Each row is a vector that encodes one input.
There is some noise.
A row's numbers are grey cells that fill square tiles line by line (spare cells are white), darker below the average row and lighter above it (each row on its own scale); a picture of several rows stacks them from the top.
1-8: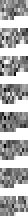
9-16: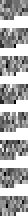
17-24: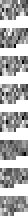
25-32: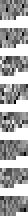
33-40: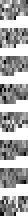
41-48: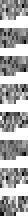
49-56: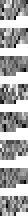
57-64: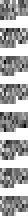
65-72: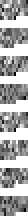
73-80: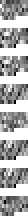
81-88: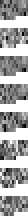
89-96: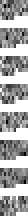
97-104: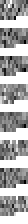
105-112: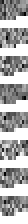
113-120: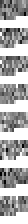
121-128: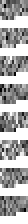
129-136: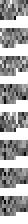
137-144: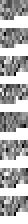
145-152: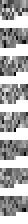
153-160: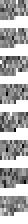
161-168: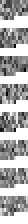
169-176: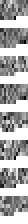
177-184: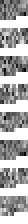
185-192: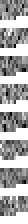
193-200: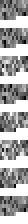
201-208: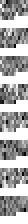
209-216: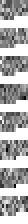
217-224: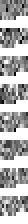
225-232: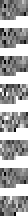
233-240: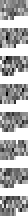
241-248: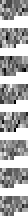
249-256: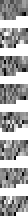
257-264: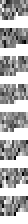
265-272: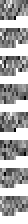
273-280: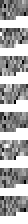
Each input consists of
either a point on a 10-point line and a true/false value, or a point on a 12-point line.
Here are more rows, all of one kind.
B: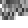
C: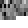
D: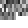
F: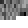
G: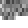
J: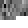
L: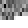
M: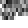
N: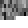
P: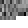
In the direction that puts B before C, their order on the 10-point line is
P, D, F, G, B, M, N, J, L, C.
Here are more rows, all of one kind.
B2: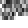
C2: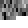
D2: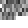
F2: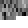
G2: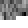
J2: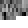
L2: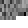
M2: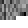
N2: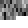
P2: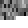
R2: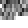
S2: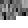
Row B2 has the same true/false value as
D2 and R2.
